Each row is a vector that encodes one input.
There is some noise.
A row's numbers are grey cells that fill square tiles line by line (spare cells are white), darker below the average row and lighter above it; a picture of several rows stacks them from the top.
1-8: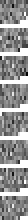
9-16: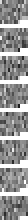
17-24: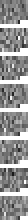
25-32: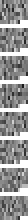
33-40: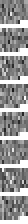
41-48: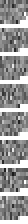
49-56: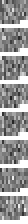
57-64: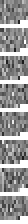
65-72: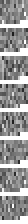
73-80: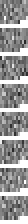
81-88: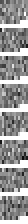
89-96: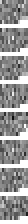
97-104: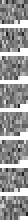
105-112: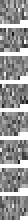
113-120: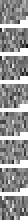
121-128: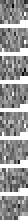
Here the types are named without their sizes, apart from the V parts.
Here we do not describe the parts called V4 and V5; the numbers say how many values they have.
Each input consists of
a true/false value, a value of V4 and a value of V5, together with either a fixed value, or a node of a tree.
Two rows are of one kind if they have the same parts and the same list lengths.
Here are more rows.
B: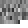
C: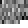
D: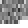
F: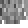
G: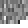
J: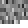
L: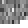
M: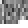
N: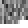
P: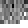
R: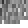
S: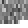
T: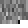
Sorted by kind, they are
B, C, F, L, M, N, P, R, S, T
D, G, J

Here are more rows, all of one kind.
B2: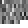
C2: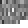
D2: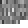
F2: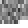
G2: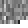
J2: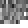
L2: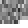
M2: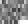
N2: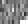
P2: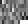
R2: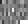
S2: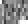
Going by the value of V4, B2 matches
J2 and P2.
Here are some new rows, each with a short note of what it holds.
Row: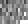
a true/false value, a value of V4 and a value of V5
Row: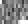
a true/false value, a value of V4 and a value of V5
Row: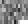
a node of a tree, a true/false value, a value of V4 and a value of V5
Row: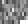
a true/false value, a value of V4 and a value of V5
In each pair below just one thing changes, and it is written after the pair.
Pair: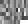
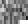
the value of V5
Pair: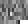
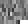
the node of the tree
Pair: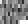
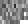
the value of V5
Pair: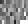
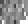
the true/false value
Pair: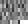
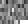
the value of V5
